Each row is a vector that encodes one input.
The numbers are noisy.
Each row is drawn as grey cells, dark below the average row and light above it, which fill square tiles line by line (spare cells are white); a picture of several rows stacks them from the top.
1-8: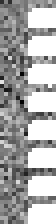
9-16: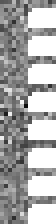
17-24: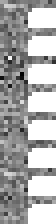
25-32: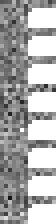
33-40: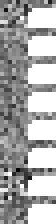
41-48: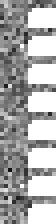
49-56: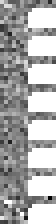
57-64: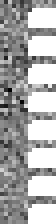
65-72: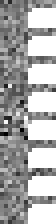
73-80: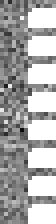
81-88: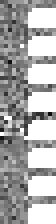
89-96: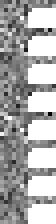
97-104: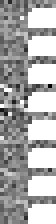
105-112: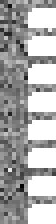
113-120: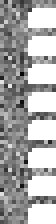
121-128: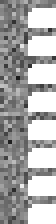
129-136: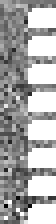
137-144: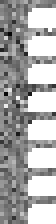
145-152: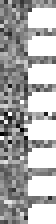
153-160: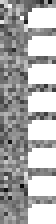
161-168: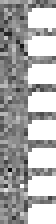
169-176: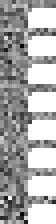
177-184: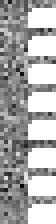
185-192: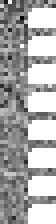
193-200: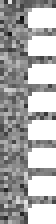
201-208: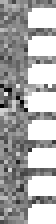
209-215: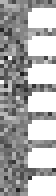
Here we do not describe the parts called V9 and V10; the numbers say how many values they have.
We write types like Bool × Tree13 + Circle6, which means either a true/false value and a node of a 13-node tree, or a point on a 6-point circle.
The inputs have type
Bool × V9 + Circle5 + V10.
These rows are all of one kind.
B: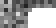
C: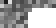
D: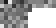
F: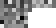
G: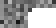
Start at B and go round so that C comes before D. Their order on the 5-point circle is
B, C, D, F, G.
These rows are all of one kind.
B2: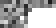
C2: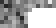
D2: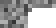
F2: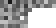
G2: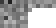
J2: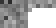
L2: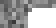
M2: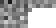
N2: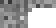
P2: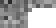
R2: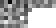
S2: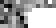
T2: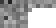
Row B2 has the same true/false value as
D2 and L2.
